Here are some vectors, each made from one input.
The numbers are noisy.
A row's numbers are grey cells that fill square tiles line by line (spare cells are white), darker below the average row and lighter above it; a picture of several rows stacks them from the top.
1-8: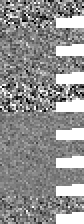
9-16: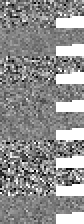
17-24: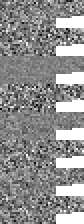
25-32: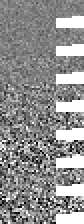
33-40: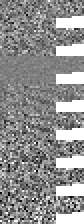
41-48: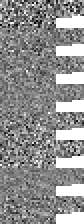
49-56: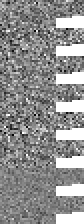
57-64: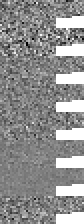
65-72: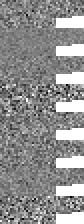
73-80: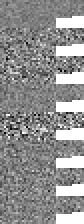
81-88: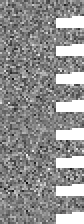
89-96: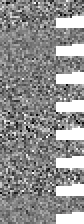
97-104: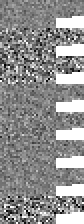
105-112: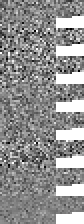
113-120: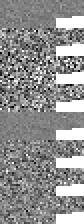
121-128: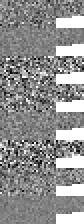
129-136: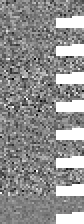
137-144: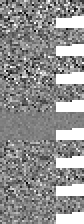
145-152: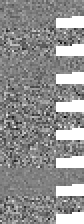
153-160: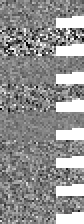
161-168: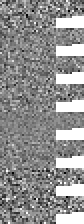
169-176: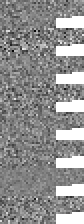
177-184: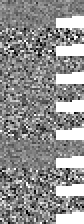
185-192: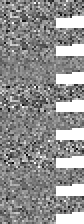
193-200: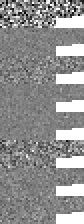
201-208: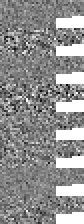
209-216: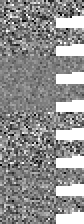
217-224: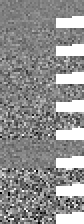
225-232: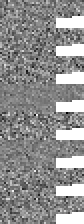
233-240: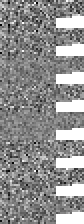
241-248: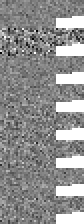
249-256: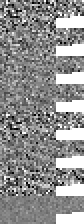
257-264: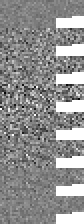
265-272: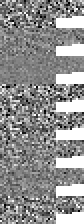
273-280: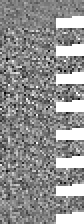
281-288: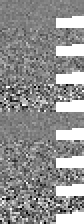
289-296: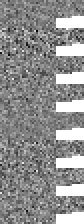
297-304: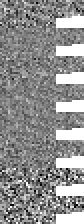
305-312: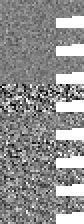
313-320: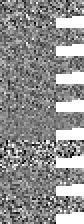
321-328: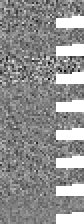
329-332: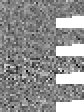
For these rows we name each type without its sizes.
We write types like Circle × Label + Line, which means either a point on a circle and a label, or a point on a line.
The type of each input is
Circle × Circle + Unit.
